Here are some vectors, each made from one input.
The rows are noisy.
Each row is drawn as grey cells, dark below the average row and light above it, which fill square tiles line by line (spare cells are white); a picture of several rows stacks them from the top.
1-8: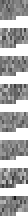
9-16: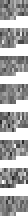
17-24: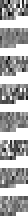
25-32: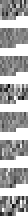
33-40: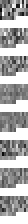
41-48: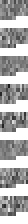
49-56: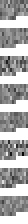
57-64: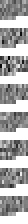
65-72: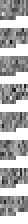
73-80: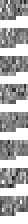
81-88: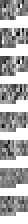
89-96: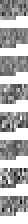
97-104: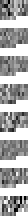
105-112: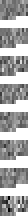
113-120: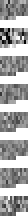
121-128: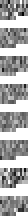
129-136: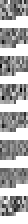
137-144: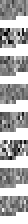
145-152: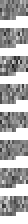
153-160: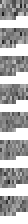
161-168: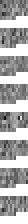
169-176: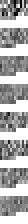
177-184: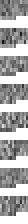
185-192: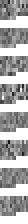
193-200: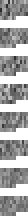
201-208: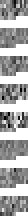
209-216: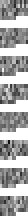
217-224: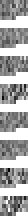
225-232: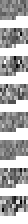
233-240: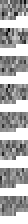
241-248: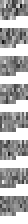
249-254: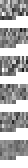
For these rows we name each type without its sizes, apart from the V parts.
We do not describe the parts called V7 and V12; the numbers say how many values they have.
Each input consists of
a point on a line and a value of V7, together with either a node of a tree, or a value of V12.
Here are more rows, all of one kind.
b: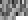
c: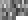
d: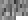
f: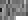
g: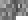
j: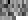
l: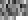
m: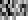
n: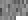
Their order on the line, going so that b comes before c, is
j, m, b, f, g, c, n, l, d.
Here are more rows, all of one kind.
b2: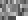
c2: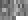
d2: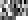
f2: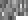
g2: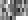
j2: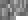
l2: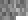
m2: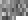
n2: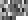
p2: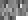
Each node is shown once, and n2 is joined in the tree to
c2 and g2.
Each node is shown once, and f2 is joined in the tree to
c2 and j2.
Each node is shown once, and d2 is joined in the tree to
b2.
